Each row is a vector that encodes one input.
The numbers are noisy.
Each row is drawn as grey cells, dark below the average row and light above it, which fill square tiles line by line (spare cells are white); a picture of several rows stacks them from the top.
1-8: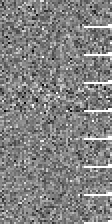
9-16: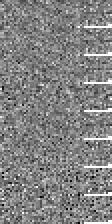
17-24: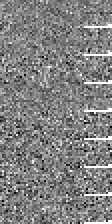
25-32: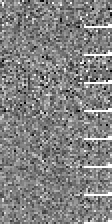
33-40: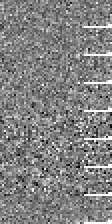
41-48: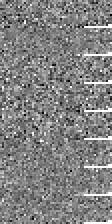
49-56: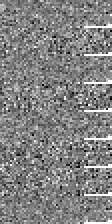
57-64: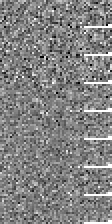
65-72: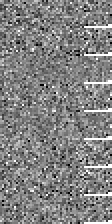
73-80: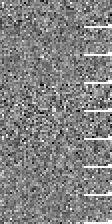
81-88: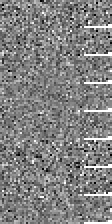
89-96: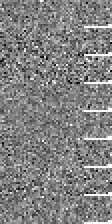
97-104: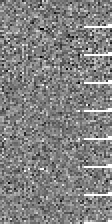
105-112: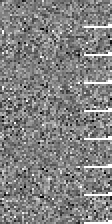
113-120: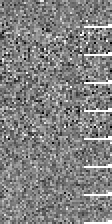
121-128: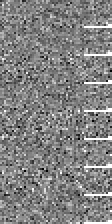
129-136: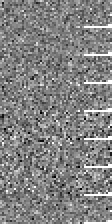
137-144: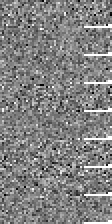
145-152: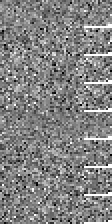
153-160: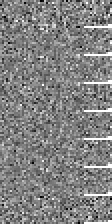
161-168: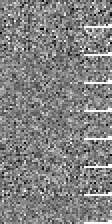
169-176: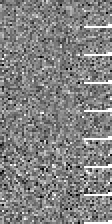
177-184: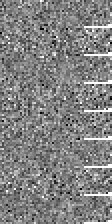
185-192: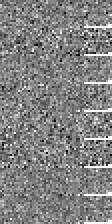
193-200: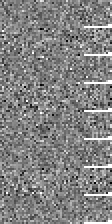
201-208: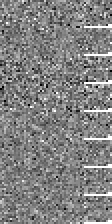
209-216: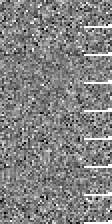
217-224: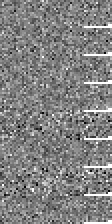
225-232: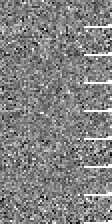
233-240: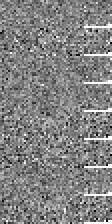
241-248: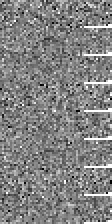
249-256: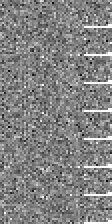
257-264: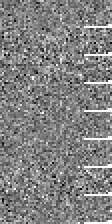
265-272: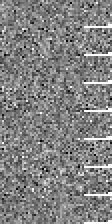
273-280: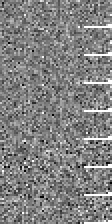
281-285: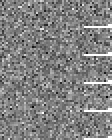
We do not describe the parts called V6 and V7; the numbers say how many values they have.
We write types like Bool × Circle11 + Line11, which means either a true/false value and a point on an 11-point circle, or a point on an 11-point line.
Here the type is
Bool × Line8 × (Tree11 × V6 + V7).
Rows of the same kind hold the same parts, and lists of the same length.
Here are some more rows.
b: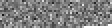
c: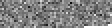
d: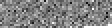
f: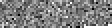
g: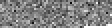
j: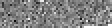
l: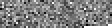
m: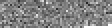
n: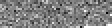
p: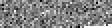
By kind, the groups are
b, c, d, g, j, m, n
f, l, p

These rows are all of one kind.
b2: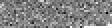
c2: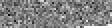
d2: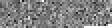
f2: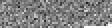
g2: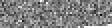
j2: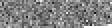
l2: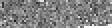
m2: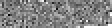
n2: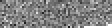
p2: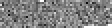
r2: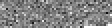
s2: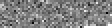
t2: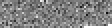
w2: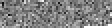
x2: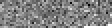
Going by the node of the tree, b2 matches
d2, j2, w2 and x2.
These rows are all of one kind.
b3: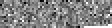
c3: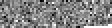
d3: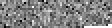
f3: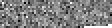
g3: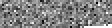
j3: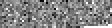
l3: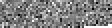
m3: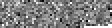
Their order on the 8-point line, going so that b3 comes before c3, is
m3, g3, j3, b3, d3, f3, l3, c3.
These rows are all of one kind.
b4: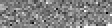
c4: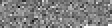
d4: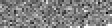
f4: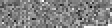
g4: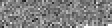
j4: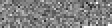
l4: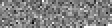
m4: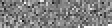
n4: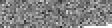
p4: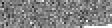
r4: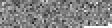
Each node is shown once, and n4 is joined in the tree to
f4, m4 and r4.
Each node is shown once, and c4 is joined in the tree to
g4 and r4.
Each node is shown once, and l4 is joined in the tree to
p4.
